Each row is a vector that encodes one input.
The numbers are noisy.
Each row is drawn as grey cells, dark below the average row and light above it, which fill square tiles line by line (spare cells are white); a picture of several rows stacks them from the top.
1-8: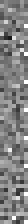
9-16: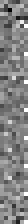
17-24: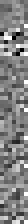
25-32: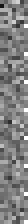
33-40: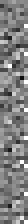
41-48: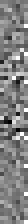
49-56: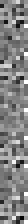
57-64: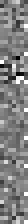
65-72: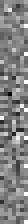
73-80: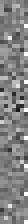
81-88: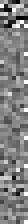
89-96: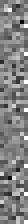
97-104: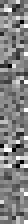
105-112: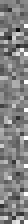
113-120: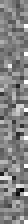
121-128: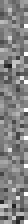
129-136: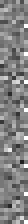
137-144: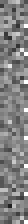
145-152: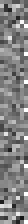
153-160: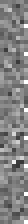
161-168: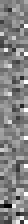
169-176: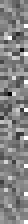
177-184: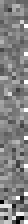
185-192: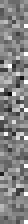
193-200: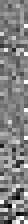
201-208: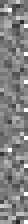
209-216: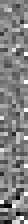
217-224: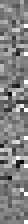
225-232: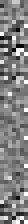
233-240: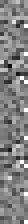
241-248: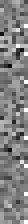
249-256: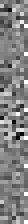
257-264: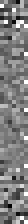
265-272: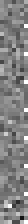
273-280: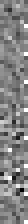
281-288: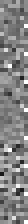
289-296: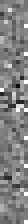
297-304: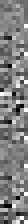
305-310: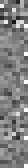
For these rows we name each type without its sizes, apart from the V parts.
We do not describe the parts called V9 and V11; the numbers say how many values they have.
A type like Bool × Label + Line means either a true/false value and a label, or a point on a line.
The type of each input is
Label × V9 × V11 + Tree.
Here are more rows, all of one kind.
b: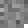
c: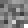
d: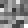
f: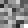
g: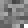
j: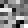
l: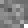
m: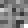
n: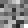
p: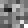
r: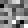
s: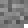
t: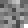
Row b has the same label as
c, j, m and s.
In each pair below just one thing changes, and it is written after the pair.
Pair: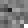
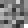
the value of V9
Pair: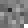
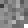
the value of V9
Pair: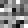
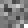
the label
